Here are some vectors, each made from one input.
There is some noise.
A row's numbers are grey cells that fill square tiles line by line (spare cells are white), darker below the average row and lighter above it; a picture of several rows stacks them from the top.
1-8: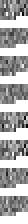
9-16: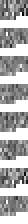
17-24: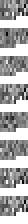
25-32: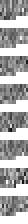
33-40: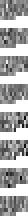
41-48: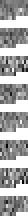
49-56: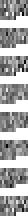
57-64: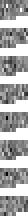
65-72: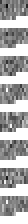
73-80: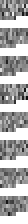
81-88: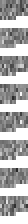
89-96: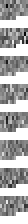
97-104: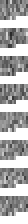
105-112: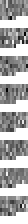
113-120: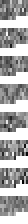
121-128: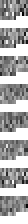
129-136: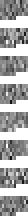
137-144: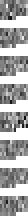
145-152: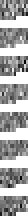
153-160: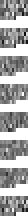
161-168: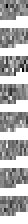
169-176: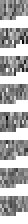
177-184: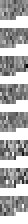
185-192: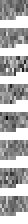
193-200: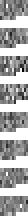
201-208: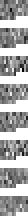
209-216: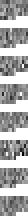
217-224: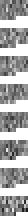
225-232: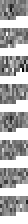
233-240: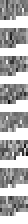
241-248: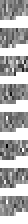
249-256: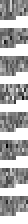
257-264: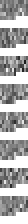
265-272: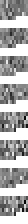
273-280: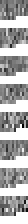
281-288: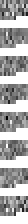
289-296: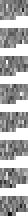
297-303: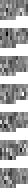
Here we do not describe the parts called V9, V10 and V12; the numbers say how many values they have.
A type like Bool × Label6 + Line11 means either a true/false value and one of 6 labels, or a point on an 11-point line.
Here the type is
Bool × Circle5 × V9 × V10 × V12 + Circle8.
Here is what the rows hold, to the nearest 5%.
About 80% of them hold a point on a 5-point circle, a true/false value, a value of V9, a value of V10 and a value of V12. The rest hold a point on an 8-point circle.
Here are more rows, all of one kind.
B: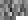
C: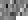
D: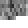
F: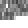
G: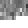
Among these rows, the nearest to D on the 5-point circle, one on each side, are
C and F.
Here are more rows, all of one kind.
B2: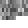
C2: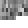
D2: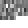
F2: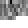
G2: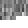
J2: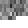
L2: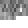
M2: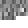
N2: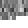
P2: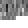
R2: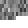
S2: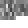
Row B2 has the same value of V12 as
F2, J2, L2 and M2.
